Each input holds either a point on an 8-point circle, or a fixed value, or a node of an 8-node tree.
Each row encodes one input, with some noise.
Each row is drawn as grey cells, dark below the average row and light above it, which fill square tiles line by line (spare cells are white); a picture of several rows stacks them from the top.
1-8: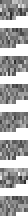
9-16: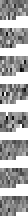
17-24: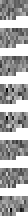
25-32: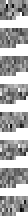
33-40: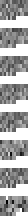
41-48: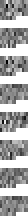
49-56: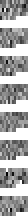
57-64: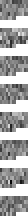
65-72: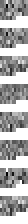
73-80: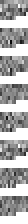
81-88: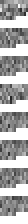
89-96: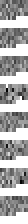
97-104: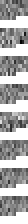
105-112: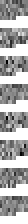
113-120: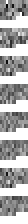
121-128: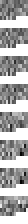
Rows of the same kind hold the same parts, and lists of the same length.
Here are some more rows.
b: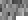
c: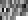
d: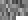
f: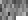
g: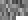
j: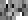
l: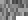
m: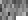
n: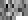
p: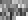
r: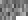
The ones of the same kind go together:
b, d, f, g, l, m, r
c
j, n, p

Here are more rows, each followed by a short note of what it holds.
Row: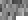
a point on an 8-point circle
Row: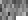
a point on an 8-point circle
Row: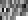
a fixed value
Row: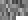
a point on an 8-point circle
